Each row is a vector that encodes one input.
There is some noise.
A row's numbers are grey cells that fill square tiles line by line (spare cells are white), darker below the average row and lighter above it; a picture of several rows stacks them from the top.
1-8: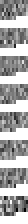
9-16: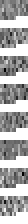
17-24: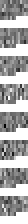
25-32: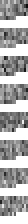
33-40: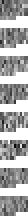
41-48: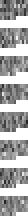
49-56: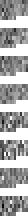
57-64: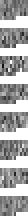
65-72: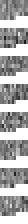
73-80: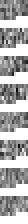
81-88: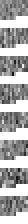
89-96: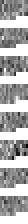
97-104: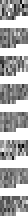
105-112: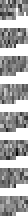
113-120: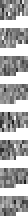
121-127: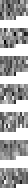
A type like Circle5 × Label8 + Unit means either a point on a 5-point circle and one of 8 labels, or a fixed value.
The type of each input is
(Bool × Bool × Bool × Bool + Unit) × Line7 + Line4.
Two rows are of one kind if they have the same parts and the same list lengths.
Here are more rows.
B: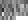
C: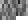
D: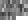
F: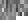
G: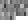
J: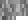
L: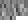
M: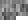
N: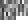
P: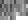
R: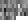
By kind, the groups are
B, D, F, G, J, L, M, P, R
C
N

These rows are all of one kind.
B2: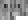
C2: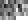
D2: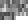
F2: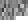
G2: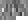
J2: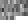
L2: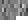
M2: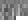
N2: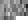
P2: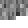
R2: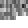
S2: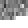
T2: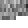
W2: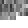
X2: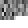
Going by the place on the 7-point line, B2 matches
C2, F2, P2 and S2.
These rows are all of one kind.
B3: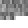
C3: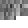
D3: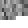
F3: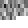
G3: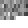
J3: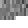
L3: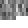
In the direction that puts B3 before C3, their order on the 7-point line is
F3, G3, B3, J3, C3, D3, L3.
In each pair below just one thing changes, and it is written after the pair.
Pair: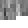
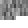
the place on the 7-point line
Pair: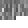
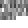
the place on the 7-point line
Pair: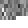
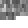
the place on the 7-point line
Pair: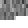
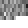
the place on the 7-point line
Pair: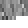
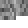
the place on the 7-point line
